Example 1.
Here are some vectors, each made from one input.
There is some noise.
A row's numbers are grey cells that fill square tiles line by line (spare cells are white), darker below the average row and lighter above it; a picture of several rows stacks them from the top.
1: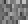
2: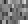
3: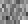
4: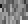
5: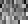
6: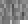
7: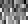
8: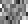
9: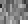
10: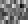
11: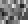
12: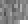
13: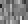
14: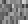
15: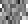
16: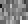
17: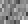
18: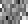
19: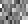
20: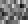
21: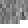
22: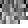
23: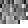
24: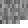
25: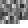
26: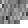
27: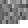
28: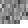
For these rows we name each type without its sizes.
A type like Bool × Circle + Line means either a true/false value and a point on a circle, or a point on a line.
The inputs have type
Tree.
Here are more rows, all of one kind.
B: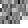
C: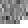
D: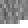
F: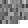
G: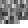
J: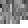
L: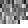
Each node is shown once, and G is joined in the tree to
F.
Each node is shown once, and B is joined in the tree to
C.
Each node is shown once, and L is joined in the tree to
J.
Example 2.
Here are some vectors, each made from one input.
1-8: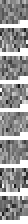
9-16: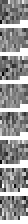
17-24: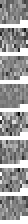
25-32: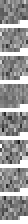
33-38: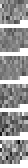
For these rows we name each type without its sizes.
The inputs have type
Tree.
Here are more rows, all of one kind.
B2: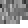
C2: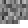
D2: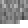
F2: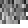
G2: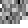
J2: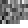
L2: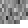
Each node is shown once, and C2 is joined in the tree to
D2 and J2.
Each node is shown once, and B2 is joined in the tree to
D2 and F2.
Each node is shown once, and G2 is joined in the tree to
L2.
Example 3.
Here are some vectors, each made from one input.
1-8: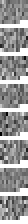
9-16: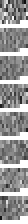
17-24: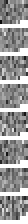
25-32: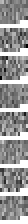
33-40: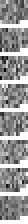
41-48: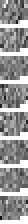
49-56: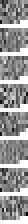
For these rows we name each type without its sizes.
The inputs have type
Tree.
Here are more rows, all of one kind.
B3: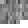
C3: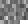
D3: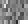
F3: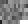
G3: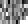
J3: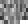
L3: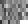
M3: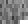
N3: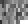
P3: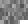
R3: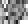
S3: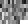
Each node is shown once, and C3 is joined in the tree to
J3 and P3.
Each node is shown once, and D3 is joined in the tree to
B3, M3 and P3.
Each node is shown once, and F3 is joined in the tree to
L3 and M3.
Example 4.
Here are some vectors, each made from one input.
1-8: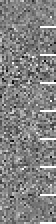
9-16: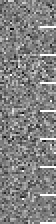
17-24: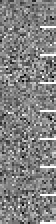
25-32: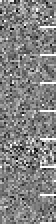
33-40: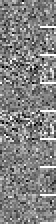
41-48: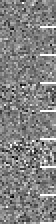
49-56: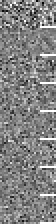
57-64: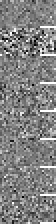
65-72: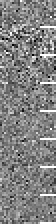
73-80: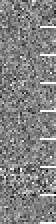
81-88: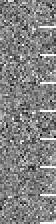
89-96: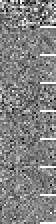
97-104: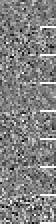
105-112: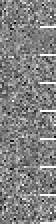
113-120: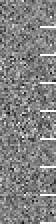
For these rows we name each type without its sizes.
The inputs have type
Circle + Unit.
